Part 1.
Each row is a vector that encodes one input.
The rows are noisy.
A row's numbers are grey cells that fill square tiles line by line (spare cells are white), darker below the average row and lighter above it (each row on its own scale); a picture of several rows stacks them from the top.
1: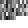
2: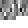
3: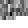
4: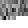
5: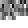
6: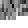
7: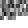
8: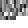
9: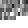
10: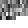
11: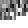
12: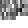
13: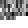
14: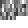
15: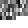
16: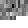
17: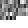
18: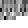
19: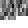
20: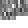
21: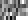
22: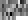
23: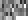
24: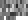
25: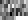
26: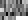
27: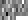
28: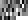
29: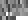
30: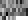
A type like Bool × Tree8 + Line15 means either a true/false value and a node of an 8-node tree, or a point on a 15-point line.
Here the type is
Line3 × Line4 + Unit.
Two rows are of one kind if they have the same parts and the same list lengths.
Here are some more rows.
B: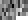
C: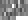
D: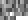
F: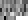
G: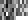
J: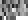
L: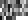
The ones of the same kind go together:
B, C, D, F, J, L
G

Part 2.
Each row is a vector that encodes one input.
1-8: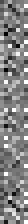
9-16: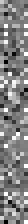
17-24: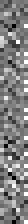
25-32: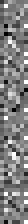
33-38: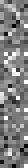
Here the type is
Line4.
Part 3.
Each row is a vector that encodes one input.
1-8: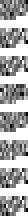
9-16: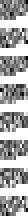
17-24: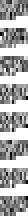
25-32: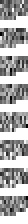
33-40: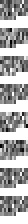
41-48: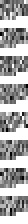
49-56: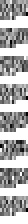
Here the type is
Line7.
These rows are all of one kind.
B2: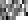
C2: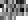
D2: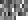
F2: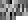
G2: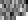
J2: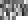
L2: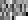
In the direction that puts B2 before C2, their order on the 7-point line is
B2, L2, J2, C2, F2, G2, D2.
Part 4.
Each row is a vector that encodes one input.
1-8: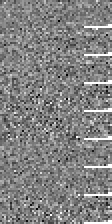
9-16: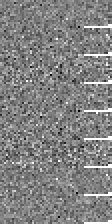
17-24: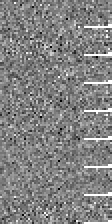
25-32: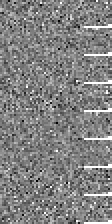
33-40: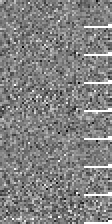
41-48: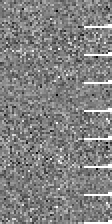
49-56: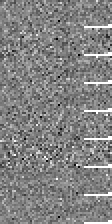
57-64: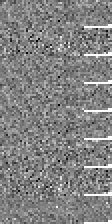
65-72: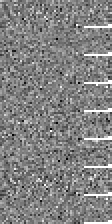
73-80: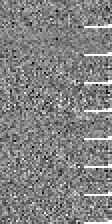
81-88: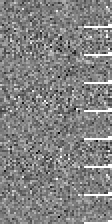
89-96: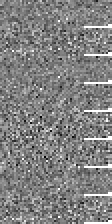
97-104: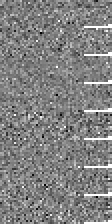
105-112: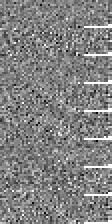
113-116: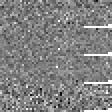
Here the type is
Bool × Bool × Bool × Bool + Unit.
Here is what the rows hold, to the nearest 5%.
About 5% of them hold a fixed value. The rest hold four true/false values.
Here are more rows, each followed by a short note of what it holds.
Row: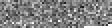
a fixed value
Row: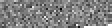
four true/false values
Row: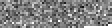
a fixed value
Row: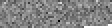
four true/false values
